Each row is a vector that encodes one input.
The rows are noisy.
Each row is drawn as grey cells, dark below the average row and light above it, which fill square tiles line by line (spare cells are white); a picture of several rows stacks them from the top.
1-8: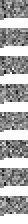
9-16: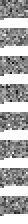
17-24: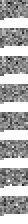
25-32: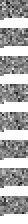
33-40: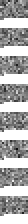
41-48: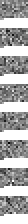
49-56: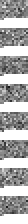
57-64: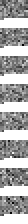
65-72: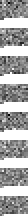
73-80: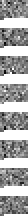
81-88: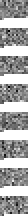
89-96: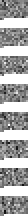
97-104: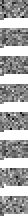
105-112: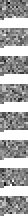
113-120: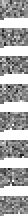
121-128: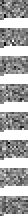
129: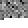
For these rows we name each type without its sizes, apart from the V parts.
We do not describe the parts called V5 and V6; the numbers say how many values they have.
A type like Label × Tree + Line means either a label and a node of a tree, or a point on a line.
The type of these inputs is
Bool × V6 + Tree × V5.
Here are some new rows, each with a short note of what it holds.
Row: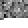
a node of a tree and a value of V5
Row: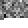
a node of a tree and a value of V5
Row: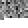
a true/false value and a value of V6
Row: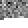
a true/false value and a value of V6
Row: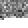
a true/false value and a value of V6
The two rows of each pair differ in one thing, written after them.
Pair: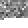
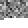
the true/false value
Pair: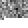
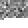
the value of V6
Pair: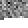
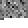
the value of V6
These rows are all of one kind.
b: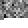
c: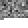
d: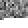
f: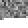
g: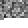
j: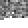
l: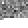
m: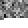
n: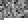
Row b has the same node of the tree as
d and m.
